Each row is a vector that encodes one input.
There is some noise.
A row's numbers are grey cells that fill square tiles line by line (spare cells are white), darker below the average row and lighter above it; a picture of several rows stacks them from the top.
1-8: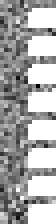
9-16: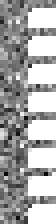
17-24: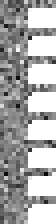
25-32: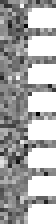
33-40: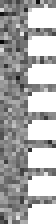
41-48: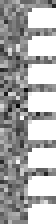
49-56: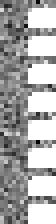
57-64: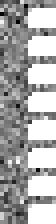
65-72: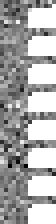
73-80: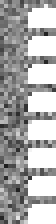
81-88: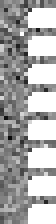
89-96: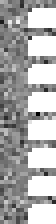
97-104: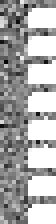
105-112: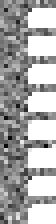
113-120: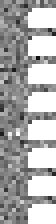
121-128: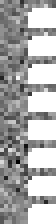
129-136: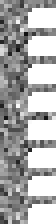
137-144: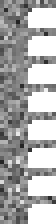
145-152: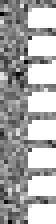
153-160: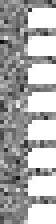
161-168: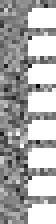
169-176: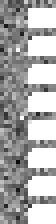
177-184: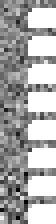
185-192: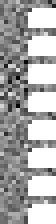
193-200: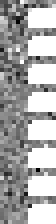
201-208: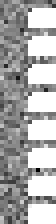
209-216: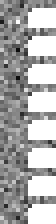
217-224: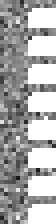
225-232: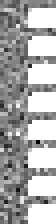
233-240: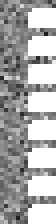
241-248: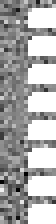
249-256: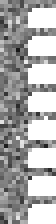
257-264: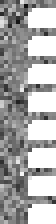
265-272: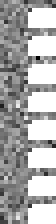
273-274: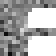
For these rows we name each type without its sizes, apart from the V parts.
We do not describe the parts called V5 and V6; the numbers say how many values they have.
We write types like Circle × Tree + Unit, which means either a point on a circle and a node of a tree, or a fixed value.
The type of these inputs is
(Circle + Line × (Tree + V6)) × V5.
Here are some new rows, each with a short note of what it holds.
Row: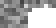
a point on a line, a value of V5 and a value of V6
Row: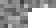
a point on a line, a value of V5 and a value of V6
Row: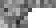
a point on a line, a node of a tree and a value of V5
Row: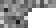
a point on a line, a value of V5 and a value of V6
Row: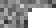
a point on a line, a value of V5 and a value of V6
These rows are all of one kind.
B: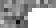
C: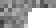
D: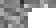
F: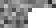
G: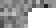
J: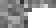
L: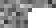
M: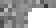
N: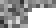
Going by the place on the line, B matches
J and N.
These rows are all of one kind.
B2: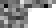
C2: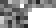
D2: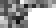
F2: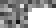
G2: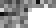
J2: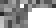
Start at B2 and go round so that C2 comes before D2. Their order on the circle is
B2, C2, F2, G2, J2, D2.
